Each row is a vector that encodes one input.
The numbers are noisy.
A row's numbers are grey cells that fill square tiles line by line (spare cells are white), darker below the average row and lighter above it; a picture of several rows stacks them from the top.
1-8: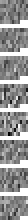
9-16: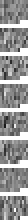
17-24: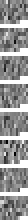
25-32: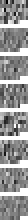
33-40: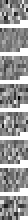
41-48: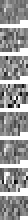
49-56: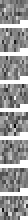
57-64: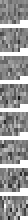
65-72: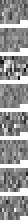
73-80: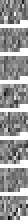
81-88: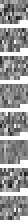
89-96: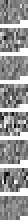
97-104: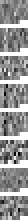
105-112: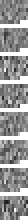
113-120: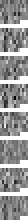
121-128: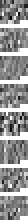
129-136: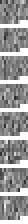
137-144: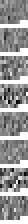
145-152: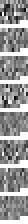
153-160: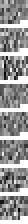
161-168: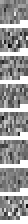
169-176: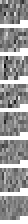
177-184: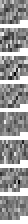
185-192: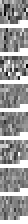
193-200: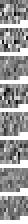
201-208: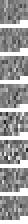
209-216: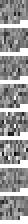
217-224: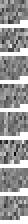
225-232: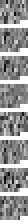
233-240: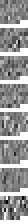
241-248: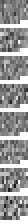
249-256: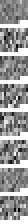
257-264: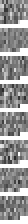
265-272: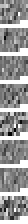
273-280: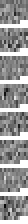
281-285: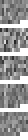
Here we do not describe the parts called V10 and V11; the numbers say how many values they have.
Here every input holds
a point on a 5-point line, a true/false value and a value of V11, together with either a point on a 5-point line, or a value of V10.
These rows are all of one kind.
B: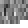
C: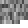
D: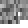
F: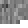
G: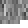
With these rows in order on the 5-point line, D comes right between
B and F.
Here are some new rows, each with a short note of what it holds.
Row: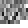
a point on each of two 5-point lines, a true/false value and a value of V11
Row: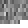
a point on a 5-point line, a true/false value, a value of V10 and a value of V11
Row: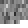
a point on each of two 5-point lines, a true/false value and a value of V11
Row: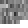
a point on each of two 5-point lines, a true/false value and a value of V11
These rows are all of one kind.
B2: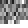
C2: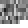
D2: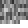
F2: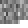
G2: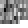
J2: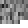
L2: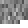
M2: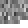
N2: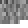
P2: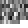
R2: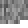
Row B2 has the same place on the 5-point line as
C2, D2 and M2.
